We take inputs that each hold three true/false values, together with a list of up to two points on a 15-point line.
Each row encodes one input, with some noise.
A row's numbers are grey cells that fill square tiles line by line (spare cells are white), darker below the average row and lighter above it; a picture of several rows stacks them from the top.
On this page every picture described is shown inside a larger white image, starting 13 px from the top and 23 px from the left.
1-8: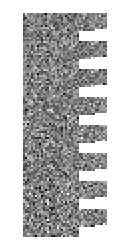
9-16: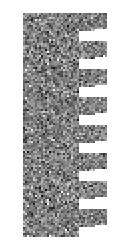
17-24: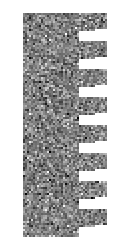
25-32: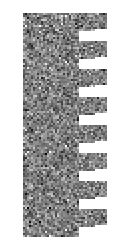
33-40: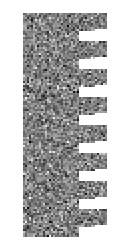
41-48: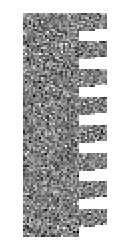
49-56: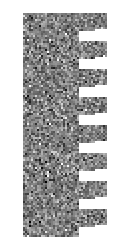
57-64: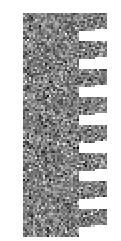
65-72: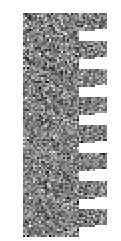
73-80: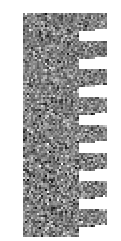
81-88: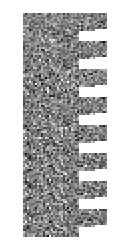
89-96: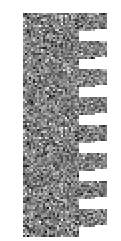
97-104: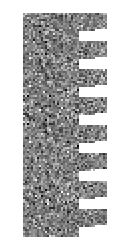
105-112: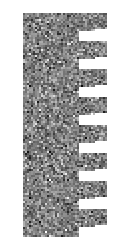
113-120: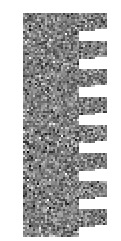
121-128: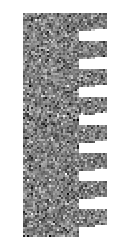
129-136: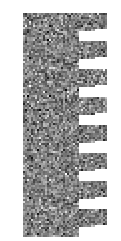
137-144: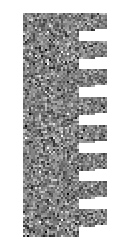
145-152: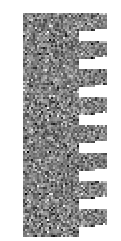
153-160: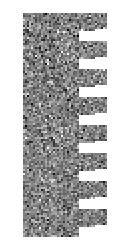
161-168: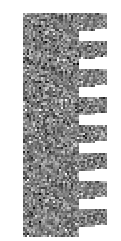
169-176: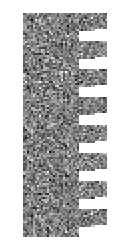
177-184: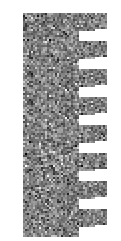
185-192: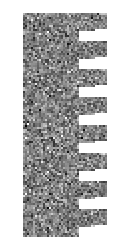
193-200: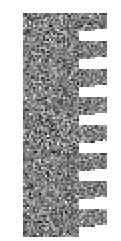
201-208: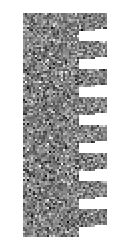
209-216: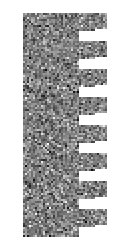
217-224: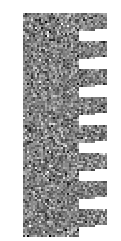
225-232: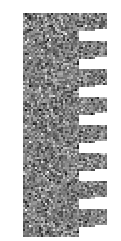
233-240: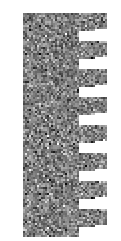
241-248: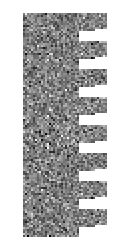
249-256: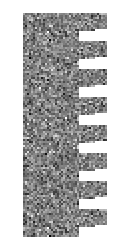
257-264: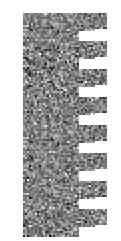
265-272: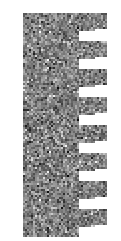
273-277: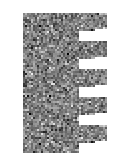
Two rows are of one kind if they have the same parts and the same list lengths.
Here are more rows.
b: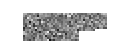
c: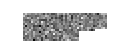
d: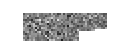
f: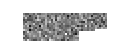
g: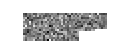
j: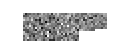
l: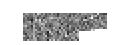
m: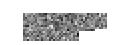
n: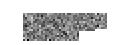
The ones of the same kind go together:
b, c, l
d, f, m, n
g, j

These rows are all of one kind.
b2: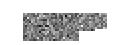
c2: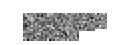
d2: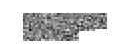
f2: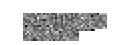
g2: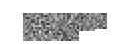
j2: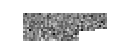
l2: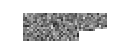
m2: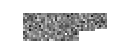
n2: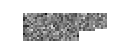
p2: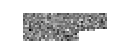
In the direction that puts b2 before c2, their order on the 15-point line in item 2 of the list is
b2, l2, p2, g2, d2, c2, j2, f2, n2, m2.
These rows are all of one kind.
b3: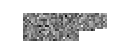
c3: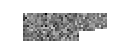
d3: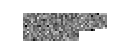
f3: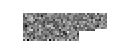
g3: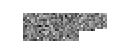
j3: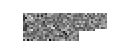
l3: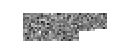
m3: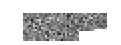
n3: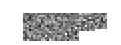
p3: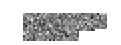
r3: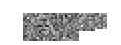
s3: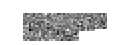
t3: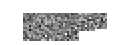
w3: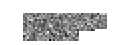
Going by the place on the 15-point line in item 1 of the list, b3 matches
c3, j3, r3 and t3.
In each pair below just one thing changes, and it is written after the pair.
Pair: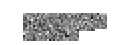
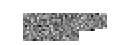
one of the three true/false values
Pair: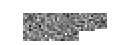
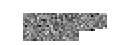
one of the three true/false values
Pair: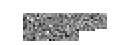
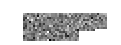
the place on the 15-point line in item 2 of the list
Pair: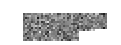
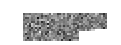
the place on the 15-point line in item 1 of the list
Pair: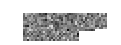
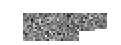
one of the three true/false values
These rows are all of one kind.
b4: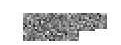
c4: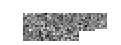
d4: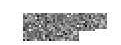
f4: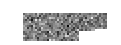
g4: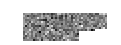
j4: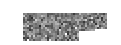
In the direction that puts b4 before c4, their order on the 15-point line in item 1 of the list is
g4, f4, b4, c4, j4, d4.
